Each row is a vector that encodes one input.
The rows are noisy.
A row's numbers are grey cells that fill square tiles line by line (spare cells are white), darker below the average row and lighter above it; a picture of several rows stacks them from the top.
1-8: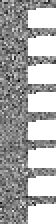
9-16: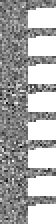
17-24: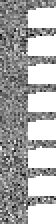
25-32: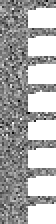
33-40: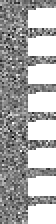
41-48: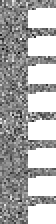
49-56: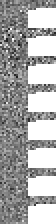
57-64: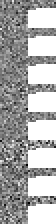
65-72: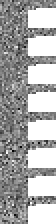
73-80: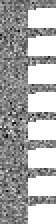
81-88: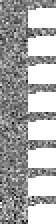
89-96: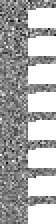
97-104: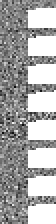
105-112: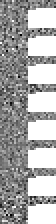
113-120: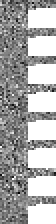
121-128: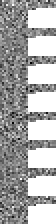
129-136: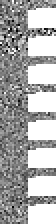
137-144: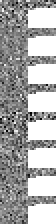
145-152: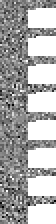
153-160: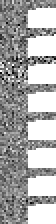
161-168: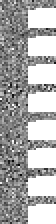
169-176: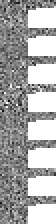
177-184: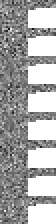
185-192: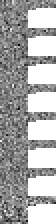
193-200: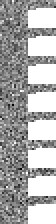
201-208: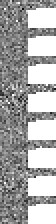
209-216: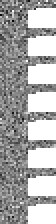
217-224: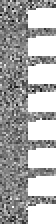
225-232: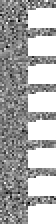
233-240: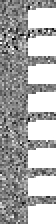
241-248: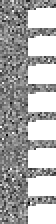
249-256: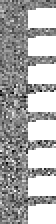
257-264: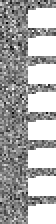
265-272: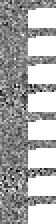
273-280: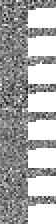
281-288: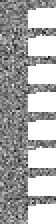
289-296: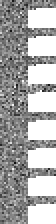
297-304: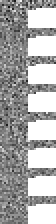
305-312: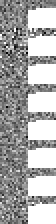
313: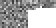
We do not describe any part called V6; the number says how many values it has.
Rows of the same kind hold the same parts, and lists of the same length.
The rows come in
2 kinds.
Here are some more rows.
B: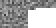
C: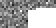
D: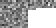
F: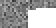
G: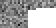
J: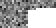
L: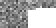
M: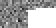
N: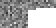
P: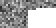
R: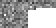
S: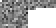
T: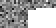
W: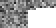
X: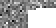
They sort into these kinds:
B, C, F, L, M, S, X
D, G, J, N, P, R, T, W

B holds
one of 10 labels and a value of V6.
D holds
a point on an 8-point circle, one of 10 labels and a true/false value.
